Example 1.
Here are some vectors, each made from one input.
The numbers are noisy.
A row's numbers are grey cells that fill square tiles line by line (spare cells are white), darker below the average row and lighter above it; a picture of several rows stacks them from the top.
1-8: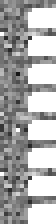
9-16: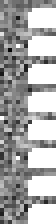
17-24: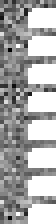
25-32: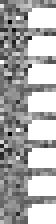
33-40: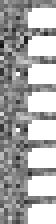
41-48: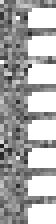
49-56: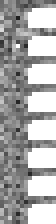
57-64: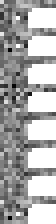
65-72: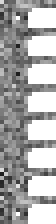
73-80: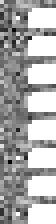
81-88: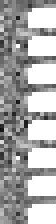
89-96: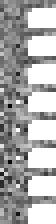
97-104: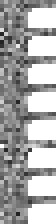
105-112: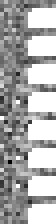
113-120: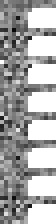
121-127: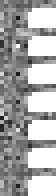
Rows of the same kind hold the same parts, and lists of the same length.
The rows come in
2 kinds.
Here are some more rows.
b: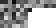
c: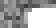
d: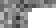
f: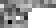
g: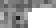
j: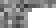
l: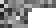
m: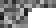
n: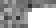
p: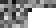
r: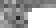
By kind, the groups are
b, f, l, m, p
c, d, g, j, n, r

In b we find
a point on a 6-point circle.
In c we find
one of 6 labels and a true/false value.
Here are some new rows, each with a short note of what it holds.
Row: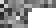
a point on a 6-point circle
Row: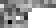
a point on a 6-point circle
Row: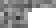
one of 6 labels and a true/false value
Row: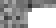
one of 6 labels and a true/false value
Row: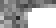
one of 6 labels and a true/false value
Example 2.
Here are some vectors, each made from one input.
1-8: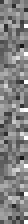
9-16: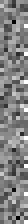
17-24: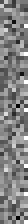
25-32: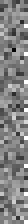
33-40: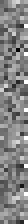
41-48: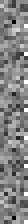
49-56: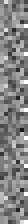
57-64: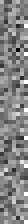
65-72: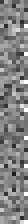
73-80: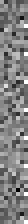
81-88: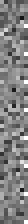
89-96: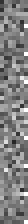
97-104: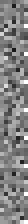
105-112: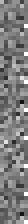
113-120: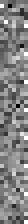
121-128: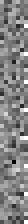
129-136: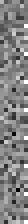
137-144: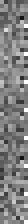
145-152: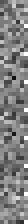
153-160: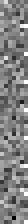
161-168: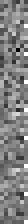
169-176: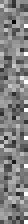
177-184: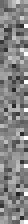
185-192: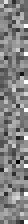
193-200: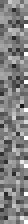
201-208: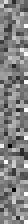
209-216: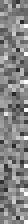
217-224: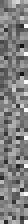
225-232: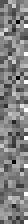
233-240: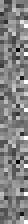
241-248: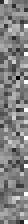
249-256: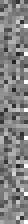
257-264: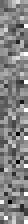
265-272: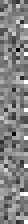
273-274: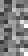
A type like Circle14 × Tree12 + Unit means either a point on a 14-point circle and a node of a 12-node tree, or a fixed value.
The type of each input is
Bool × Bool × Bool + List2(Line5).
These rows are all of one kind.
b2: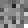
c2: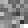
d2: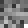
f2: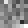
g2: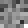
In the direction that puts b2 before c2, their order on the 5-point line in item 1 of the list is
b2, d2, g2, f2, c2.
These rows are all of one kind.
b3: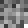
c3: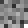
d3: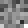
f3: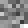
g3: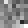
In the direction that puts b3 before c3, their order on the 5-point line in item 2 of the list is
d3, b3, f3, c3, g3.
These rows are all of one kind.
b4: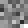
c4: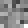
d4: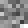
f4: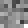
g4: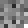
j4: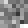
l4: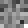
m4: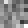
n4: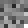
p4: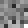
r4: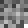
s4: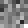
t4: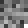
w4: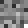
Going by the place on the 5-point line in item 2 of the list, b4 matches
l4, n4, s4 and t4.
